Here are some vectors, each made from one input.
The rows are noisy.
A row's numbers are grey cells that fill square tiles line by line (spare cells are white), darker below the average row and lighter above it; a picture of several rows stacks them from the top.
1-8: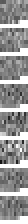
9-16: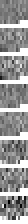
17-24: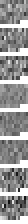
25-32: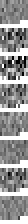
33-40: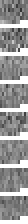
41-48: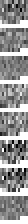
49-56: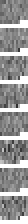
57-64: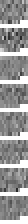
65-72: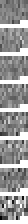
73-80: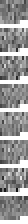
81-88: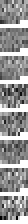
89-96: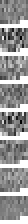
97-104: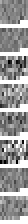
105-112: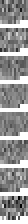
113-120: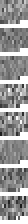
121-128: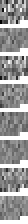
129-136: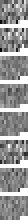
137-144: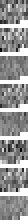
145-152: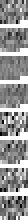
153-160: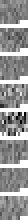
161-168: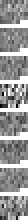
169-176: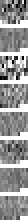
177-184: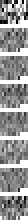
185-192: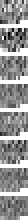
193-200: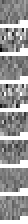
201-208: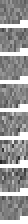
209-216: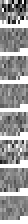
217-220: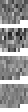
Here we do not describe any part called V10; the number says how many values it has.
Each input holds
a point on an 11-point line and a value of V10, together with either a fixed value, or three true/false values.
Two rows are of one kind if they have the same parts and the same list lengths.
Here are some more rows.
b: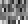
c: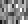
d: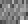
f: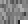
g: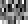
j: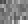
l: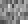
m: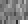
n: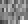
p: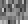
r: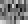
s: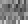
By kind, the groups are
b, d, g, j, l, p
c, f, m, n, r, s

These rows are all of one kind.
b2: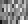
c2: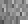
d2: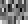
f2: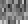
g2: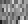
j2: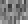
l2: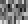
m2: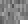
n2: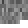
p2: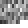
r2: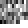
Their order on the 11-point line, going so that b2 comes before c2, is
l2, d2, n2, j2, g2, b2, f2, m2, c2, p2, r2.
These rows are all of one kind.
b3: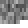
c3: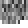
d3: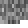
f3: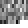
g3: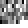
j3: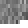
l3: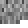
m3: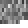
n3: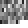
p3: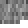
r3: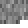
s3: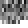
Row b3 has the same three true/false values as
d3, l3 and p3.
